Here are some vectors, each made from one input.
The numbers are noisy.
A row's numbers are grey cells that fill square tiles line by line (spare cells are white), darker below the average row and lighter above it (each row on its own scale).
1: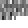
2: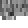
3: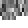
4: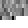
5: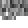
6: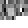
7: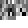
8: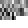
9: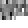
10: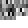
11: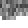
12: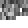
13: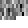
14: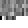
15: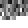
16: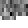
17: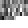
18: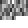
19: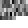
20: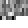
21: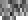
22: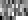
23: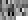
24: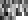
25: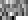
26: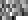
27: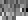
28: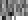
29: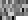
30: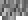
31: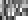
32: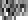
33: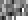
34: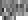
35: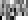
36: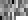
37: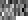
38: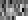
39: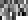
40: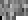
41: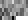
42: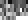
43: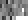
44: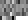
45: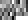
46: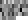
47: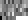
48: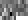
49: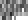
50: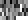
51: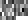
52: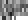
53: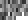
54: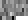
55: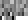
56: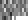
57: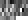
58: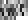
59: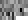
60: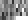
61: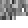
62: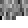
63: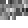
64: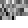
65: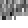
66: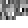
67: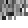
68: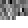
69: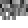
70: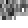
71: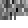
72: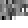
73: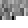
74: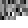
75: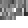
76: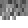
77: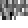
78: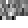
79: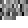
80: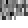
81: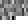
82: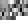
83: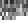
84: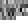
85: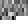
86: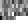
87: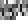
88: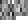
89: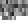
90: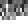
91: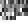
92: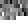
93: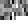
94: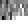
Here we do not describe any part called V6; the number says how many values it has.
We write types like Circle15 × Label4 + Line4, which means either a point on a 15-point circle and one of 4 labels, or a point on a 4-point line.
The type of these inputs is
(Bool × Circle5 + Unit) × V6.
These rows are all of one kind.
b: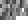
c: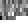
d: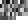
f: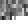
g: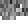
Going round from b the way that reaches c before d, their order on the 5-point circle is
b, c, f, g, d.
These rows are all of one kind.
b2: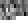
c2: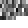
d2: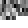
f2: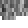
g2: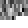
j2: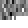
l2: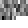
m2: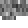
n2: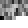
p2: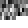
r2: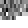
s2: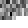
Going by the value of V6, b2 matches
c2, d2, l2 and m2.
